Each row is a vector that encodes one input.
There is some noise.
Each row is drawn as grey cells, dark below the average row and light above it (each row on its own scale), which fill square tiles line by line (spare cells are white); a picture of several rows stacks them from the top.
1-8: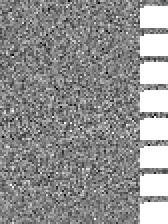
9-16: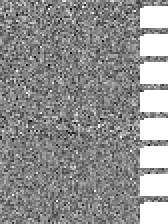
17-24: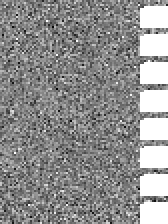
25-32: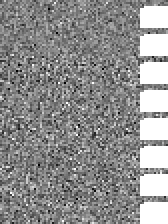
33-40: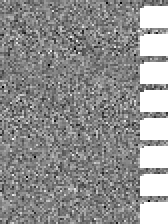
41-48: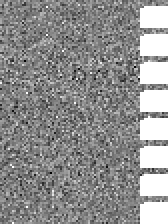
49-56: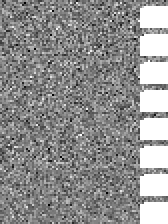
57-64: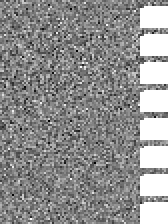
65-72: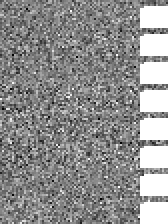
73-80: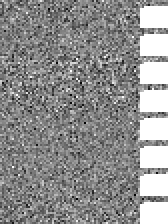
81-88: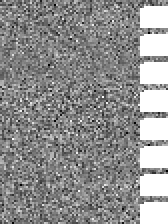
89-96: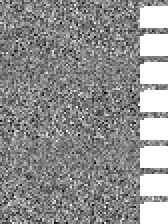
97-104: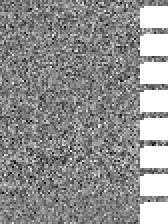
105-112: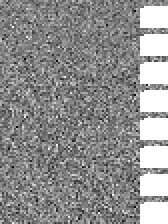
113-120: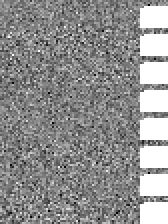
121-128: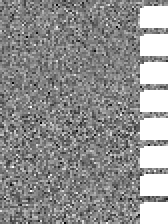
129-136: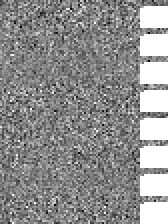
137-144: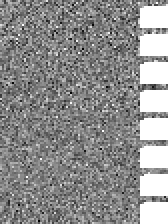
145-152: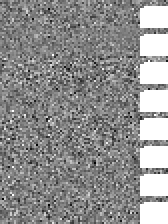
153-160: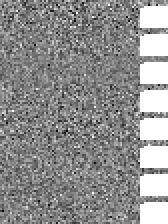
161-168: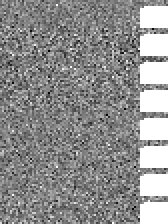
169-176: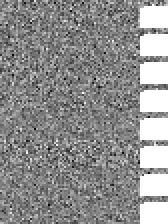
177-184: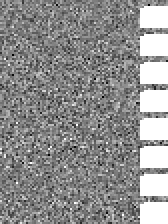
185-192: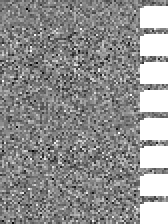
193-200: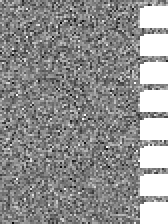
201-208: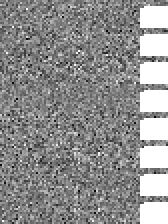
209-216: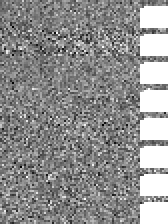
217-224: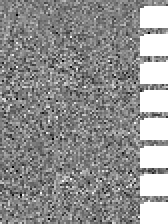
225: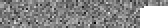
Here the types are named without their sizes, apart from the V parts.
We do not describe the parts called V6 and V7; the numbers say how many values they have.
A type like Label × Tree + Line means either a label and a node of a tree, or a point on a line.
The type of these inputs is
Line × (Line + V6) × V7.
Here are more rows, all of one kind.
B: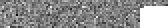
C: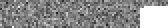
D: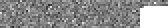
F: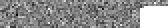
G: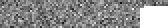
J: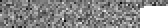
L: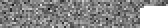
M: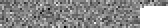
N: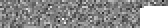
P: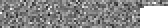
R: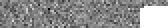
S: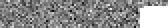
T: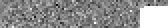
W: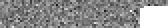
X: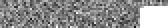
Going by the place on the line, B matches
D, F, N and P.
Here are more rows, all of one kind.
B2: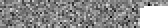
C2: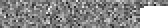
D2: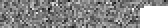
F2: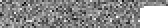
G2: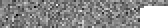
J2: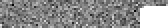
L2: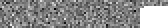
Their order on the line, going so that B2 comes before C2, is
B2, F2, J2, L2, D2, G2, C2.
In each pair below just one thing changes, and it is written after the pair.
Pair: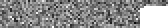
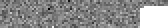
the value of V7
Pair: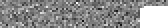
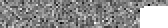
the place on the line
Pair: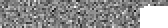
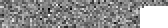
the place on the line
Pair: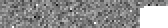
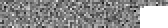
the place on the line
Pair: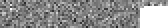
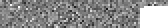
the value of V6
